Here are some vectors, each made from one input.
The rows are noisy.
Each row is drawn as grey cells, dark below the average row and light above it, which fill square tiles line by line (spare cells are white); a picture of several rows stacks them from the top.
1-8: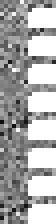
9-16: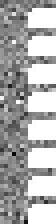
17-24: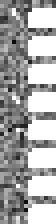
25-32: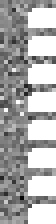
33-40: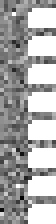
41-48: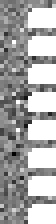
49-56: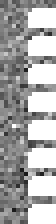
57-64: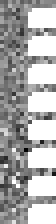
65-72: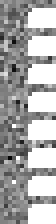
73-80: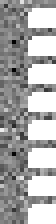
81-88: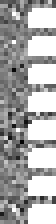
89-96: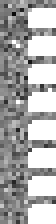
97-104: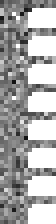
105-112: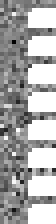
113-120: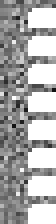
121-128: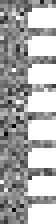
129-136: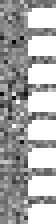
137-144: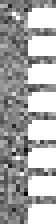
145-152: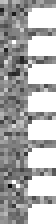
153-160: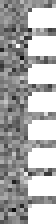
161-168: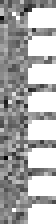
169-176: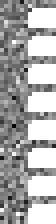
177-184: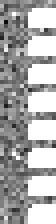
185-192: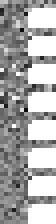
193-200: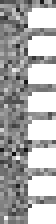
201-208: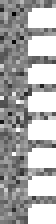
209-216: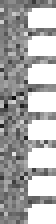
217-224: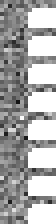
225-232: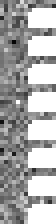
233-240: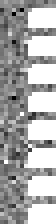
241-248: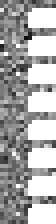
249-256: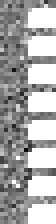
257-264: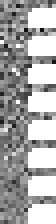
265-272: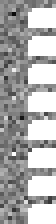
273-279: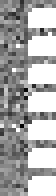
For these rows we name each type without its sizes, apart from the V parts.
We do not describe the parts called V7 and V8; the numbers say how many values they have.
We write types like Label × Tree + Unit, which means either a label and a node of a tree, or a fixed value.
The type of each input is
((Bool × Bool × Bool × Bool + Circle) × V8 + V7) × Line.
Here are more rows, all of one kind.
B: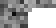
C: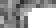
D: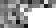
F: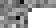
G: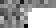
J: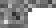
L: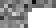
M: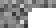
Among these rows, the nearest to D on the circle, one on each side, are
G and L.
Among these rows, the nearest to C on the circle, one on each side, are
J and L.
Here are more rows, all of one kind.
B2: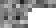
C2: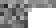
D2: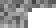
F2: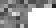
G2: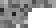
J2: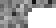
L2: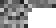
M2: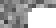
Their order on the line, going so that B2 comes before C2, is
L2, F2, M2, D2, B2, J2, C2, G2.
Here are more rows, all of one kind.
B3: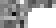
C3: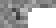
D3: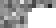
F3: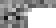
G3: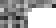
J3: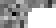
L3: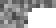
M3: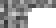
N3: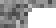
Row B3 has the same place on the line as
J3 and N3.
